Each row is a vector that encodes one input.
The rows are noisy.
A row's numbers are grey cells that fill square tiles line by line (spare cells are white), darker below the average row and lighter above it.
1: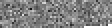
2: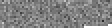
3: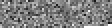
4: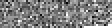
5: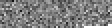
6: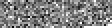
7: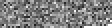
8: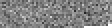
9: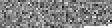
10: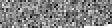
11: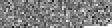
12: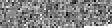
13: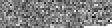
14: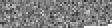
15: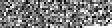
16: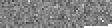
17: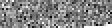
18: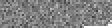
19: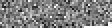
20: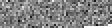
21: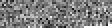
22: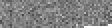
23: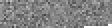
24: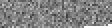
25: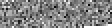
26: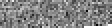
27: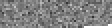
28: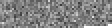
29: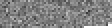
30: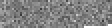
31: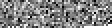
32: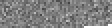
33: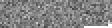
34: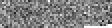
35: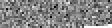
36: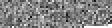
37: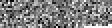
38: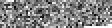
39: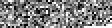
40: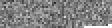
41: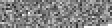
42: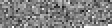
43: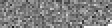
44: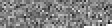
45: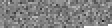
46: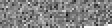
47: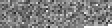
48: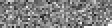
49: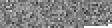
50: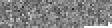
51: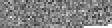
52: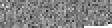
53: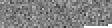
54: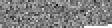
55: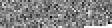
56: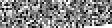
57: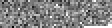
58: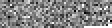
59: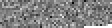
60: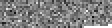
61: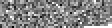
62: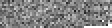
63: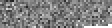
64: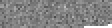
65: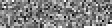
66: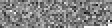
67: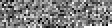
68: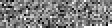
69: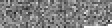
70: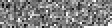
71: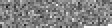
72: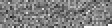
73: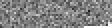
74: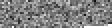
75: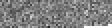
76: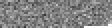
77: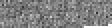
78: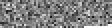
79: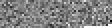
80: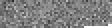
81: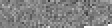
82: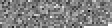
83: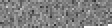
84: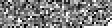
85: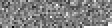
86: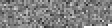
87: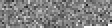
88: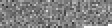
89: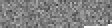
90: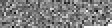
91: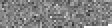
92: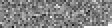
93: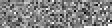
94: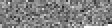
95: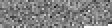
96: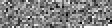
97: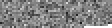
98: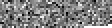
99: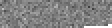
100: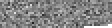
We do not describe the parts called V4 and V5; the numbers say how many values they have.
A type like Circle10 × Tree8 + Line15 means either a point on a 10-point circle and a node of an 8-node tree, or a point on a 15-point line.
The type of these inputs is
(Bool × (Circle6 + Unit) + V4) × V5.
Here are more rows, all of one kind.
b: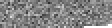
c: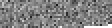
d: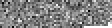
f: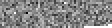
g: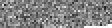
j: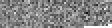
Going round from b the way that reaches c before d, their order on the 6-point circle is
b, c, g, f, d, j.
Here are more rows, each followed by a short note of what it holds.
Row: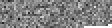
a true/false value and a value of V5
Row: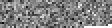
a true/false value and a value of V5
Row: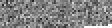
a value of V4 and a value of V5
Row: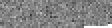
a point on a 6-point circle, a true/false value and a value of V5
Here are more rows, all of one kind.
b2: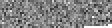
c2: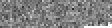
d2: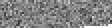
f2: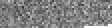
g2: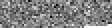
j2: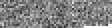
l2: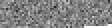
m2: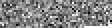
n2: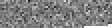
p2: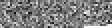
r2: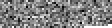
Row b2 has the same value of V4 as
j2 and p2.
